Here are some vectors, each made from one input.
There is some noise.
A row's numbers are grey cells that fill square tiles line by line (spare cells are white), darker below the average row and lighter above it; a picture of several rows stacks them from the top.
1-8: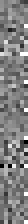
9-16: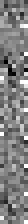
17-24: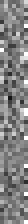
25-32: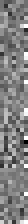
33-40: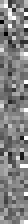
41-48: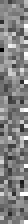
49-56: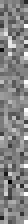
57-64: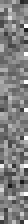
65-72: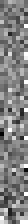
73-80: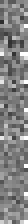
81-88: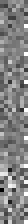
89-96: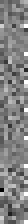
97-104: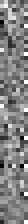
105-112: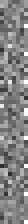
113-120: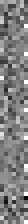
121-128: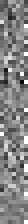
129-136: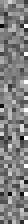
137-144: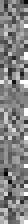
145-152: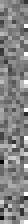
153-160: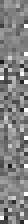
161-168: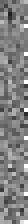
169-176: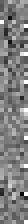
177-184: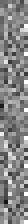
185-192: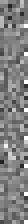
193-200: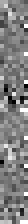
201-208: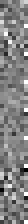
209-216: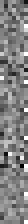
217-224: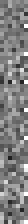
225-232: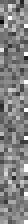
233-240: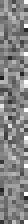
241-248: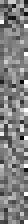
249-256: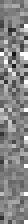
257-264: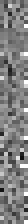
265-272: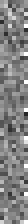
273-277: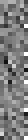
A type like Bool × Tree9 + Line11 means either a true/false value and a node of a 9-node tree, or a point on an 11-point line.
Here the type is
List3(Line3 × Line4).
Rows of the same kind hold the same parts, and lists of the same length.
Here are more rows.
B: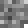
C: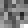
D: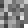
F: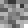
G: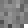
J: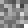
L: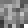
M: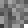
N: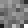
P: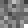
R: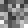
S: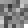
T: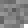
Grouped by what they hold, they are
B, M, N
C, G, L, S, T
D, P
F, J, R

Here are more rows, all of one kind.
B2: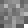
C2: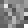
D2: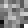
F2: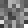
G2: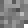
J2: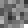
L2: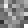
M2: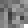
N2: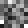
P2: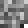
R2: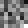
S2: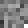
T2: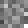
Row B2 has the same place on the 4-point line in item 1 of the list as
C2, F2 and R2.
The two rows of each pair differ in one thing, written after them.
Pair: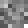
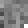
the place on the 4-point line in item 1 of the list
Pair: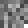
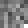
the place on the 4-point line in item 1 of the list
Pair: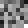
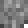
the place on the 3-point line in item 1 of the list
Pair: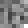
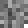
the place on the 3-point line in item 1 of the list
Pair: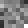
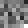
the place on the 4-point line in item 1 of the list
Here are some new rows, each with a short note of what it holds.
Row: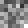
the empty list
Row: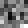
a list of one item
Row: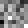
a list of two items
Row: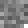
a list of three items
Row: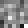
a list of two items
